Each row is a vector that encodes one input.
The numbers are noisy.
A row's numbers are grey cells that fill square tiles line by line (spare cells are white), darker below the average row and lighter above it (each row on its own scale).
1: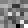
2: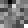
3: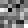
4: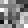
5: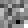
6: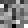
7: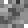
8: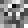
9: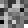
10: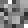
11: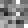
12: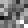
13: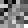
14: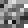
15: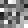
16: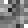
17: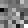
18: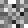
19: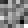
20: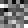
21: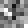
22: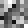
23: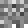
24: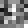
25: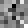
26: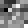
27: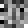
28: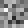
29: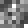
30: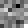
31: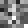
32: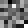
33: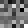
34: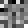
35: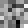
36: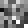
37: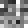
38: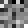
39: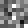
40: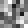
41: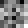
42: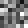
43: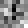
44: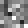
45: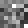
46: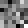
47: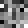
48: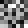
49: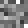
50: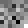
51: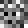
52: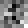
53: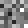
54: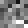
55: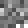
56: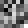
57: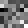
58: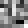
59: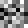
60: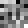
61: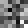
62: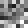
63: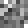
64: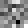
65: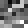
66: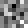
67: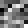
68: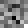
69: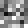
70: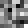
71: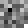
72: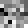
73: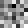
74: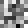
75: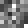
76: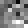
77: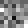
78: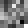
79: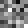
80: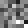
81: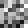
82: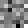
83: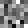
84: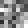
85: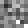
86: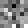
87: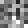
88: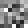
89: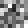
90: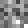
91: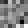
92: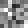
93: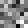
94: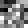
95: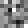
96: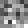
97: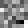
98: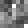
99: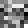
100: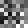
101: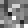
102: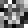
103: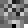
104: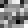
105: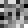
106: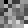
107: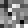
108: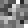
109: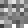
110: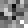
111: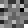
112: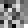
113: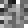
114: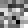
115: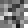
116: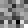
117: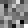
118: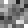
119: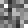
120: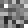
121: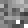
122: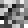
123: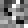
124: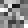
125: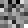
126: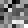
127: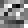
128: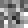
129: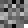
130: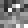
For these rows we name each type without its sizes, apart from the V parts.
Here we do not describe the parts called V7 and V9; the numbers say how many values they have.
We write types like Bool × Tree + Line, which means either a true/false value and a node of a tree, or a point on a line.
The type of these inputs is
Bool × Bool × Bool × (Label × V7 + V9).
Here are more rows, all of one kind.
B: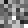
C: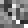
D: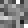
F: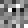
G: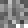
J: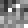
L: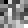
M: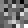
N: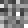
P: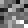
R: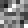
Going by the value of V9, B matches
G, L and M.
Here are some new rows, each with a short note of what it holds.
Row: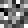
three true/false values and a value of V9
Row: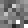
three true/false values and a value of V9
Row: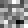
a label, three true/false values and a value of V7
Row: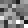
three true/false values and a value of V9
